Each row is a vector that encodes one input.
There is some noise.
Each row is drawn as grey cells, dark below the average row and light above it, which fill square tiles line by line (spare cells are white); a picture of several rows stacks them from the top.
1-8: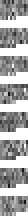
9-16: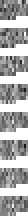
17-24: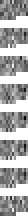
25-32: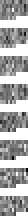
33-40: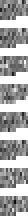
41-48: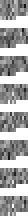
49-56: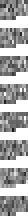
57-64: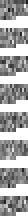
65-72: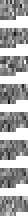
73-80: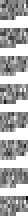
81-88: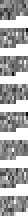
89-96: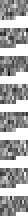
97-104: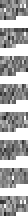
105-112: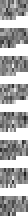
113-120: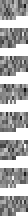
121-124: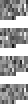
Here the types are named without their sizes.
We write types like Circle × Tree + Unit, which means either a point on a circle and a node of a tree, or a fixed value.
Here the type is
Circle + Label + Line.
